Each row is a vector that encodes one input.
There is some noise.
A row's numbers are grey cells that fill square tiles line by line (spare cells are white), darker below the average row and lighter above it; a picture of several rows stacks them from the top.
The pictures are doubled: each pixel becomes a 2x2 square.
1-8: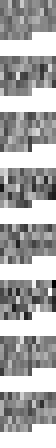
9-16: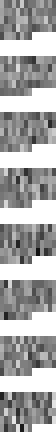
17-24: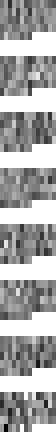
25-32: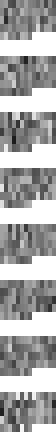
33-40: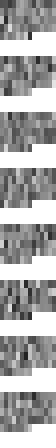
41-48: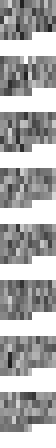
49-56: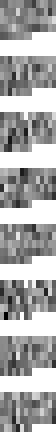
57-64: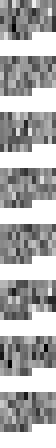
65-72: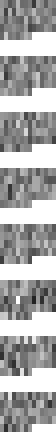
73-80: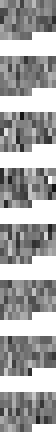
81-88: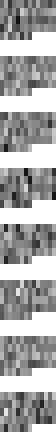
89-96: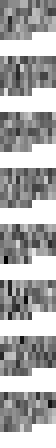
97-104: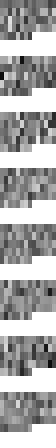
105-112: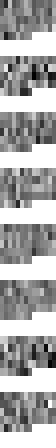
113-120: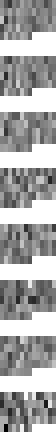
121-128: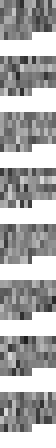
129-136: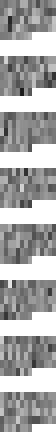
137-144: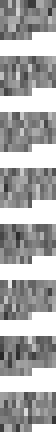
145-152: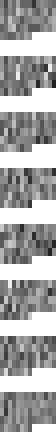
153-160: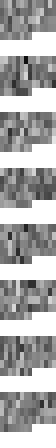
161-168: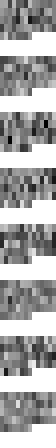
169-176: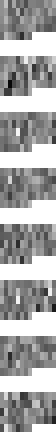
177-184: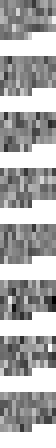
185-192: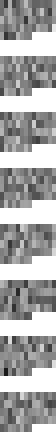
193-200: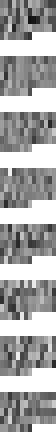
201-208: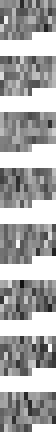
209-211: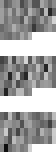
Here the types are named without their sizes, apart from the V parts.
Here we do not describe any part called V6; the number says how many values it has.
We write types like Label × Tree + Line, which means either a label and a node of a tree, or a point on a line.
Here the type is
(Bool × Bool × Bool × Bool + V6) × Circle.
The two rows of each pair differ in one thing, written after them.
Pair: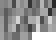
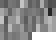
one of the four true/false values
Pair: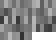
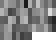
the place on the circle
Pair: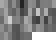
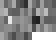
the place on the circle
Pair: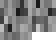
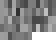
the place on the circle
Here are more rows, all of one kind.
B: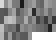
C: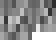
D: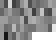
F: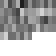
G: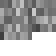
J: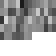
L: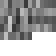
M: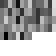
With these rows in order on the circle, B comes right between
J and M.
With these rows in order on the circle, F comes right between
J and L.
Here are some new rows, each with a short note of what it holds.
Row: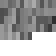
a point on a circle and four true/false values
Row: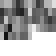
a point on a circle and a value of V6
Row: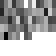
a point on a circle and a value of V6
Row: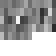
a point on a circle and a value of V6
